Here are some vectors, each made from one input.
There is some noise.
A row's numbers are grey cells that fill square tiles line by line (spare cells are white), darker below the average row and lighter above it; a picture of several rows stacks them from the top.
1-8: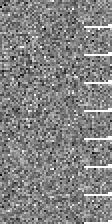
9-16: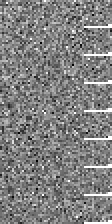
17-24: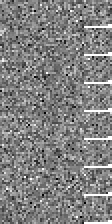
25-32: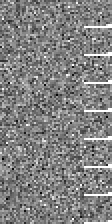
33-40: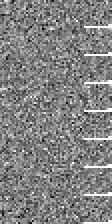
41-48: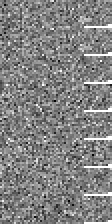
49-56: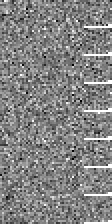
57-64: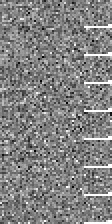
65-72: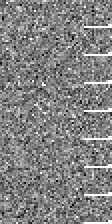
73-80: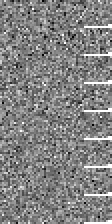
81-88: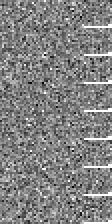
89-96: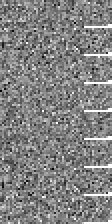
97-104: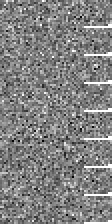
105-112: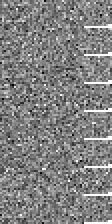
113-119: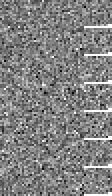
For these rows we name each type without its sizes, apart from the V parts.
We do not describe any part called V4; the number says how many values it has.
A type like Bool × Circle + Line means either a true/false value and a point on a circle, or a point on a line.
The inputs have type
(Bool × Line + V4 × V4) × Label.
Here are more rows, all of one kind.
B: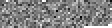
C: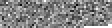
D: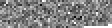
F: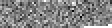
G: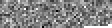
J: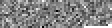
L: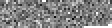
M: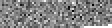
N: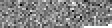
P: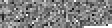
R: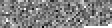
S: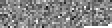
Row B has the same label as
D and L.
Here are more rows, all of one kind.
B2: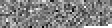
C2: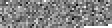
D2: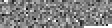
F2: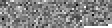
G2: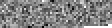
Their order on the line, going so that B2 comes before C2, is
D2, F2, G2, B2, C2.
